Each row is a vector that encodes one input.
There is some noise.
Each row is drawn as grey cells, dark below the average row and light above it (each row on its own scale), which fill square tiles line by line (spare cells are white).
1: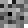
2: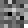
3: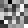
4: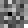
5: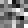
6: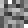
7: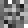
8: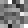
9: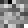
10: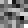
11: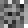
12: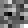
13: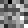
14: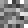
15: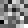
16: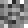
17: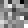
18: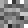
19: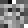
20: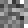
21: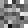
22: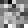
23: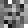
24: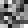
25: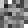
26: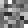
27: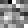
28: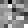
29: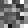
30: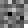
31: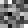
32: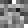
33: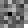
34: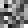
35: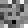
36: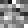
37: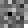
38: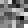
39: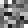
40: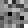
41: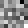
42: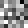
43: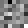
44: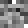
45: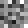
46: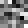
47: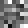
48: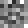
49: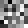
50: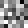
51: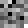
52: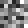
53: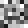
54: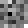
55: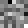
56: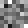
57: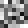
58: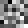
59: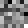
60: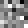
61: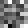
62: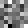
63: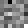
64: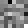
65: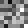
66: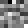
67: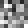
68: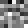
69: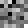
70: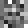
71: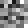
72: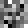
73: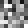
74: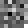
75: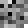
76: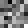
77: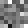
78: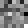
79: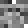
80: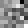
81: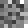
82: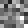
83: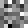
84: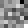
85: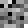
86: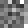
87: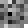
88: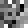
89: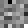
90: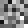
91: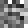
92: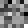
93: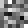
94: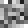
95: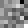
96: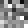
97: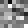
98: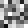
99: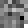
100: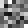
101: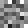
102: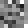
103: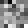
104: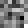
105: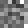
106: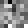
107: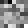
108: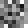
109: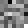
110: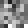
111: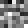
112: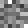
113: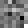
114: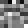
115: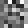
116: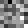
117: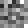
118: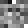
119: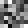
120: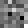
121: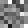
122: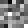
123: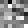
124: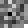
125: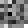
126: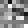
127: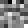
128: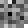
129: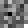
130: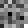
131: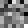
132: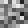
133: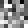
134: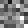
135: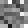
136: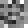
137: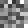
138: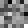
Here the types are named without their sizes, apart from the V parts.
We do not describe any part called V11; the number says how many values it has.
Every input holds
either a point on a line and a true/false value, or a value of V11.
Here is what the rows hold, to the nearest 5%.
About 55% of them hold a point on a line and a true/false value. The rest hold a value of V11.
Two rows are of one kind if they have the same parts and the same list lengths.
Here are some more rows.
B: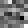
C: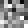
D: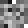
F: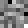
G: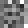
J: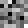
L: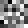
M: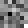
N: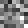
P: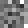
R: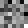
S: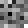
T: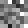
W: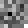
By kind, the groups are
B, G, J, M, P, S, T, W
C, D, F, L, N, R

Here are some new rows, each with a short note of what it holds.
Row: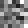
a point on a line and a true/false value
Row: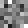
a point on a line and a true/false value
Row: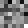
a value of V11
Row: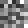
a point on a line and a true/false value
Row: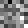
a value of V11
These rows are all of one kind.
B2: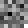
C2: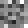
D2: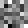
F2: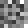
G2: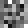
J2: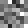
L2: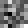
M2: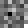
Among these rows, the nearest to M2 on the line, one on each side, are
G2 and L2.
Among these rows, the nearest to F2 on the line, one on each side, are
B2 and C2.
